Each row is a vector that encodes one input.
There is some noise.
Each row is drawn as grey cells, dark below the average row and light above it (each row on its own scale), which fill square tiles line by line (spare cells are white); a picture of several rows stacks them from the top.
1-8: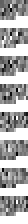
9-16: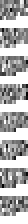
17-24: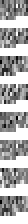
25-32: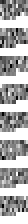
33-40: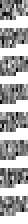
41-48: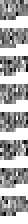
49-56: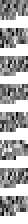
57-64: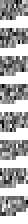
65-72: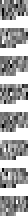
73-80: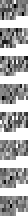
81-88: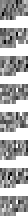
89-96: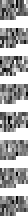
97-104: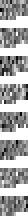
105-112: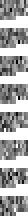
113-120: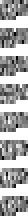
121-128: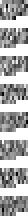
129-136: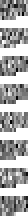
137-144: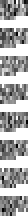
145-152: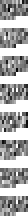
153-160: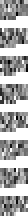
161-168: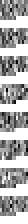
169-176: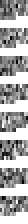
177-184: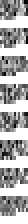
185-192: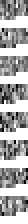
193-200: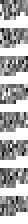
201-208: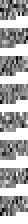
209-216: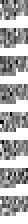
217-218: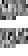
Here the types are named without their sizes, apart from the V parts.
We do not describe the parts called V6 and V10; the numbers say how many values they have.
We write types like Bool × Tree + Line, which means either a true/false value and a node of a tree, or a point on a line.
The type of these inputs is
Bool × (Tree + V10) + V6.
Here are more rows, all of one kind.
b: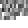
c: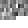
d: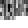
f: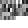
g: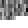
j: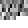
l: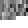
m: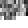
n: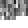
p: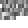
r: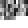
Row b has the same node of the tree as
j and p.
